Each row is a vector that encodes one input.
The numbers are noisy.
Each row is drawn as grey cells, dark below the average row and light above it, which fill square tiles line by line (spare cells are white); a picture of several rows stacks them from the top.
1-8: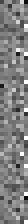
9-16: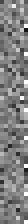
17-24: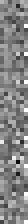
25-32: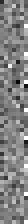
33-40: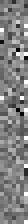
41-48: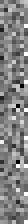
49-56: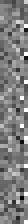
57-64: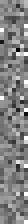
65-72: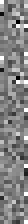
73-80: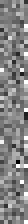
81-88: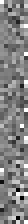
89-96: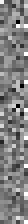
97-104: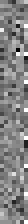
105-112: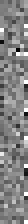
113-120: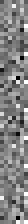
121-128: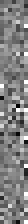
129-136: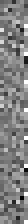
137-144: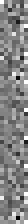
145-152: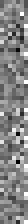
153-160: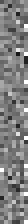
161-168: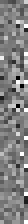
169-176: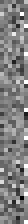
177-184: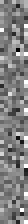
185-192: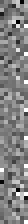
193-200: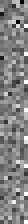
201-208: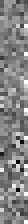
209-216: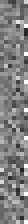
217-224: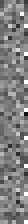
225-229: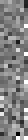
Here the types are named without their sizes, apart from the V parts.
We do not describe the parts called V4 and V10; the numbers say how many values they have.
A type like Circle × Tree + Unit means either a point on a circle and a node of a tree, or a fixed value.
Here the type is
Bool × V4 + (Tree + Unit) × V10.
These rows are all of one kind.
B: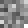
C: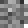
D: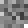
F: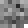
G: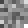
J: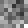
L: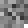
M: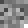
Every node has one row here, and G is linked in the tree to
B and J.
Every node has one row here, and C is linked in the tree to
B.
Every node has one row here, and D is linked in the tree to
L.
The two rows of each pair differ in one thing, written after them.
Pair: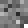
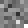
the node of the tree
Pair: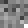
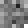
the value of V10
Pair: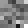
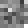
the value of V10
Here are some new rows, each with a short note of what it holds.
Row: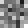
a true/false value and a value of V4
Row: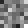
a node of a tree and a value of V10
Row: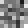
a true/false value and a value of V4
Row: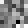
a true/false value and a value of V4
